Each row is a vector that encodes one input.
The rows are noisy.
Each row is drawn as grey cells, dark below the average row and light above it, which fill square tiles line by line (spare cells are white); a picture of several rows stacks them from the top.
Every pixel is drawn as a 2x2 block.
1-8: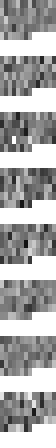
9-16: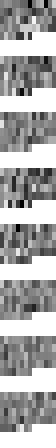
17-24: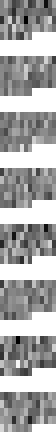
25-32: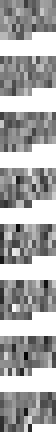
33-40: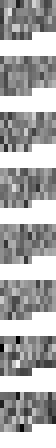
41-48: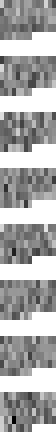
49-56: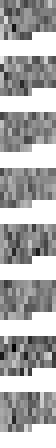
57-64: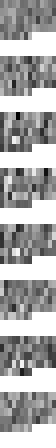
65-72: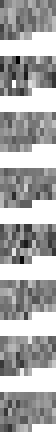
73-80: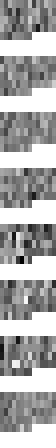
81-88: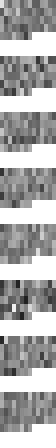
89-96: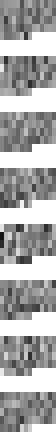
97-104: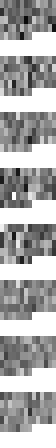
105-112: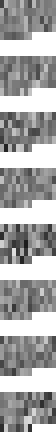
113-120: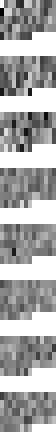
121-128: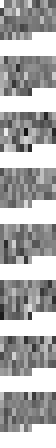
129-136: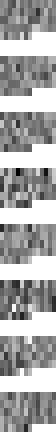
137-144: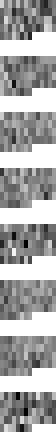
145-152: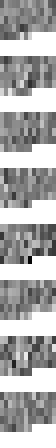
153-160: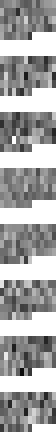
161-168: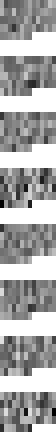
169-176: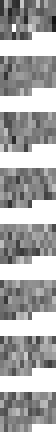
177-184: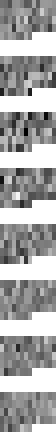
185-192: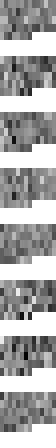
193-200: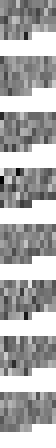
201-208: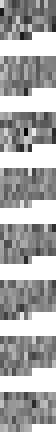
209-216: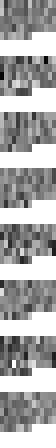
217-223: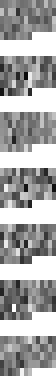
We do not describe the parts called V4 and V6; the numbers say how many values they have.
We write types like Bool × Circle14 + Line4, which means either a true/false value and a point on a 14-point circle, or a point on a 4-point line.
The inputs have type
(Bool × Line5 + V6) × (Tree9 + V4).
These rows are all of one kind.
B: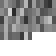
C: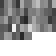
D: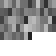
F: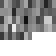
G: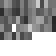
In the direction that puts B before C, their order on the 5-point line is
G, B, C, D, F.
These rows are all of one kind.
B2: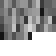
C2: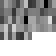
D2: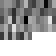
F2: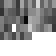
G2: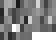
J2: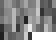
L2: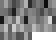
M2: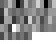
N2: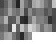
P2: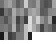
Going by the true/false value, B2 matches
J2 and N2.
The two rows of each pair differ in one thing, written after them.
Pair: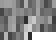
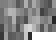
the true/false value
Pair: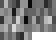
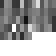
the value of V4
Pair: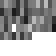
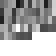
the value of V4
